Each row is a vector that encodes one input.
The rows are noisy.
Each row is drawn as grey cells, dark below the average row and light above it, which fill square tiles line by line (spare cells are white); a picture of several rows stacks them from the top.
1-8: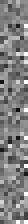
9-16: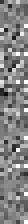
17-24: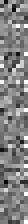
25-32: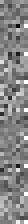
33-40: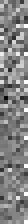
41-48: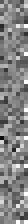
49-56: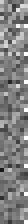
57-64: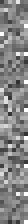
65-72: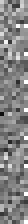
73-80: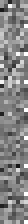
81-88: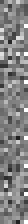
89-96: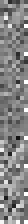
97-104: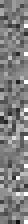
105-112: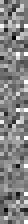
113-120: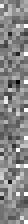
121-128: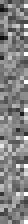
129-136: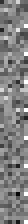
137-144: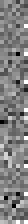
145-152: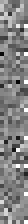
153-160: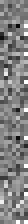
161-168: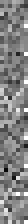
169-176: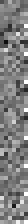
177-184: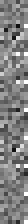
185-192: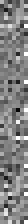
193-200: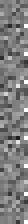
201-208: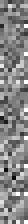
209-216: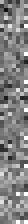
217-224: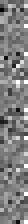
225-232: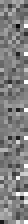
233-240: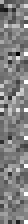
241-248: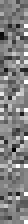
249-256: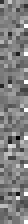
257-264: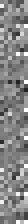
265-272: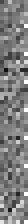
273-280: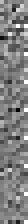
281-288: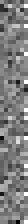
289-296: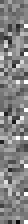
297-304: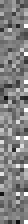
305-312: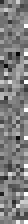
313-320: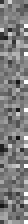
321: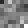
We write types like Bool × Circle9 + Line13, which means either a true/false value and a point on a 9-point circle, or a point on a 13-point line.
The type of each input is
Bool × Bool × Bool × Bool + List2(Line12).
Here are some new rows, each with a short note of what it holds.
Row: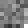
four true/false values
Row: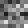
the empty list
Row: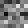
the empty list
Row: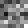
the empty list
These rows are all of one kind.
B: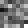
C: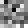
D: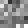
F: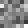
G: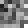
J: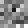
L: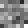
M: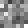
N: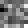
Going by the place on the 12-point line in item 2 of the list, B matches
J and L.
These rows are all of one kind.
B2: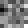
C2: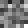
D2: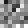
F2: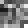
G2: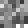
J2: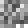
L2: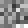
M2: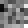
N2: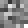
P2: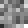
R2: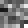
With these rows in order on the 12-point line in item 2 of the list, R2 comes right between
C2 and F2.
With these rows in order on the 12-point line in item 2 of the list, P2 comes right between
G2 and L2.
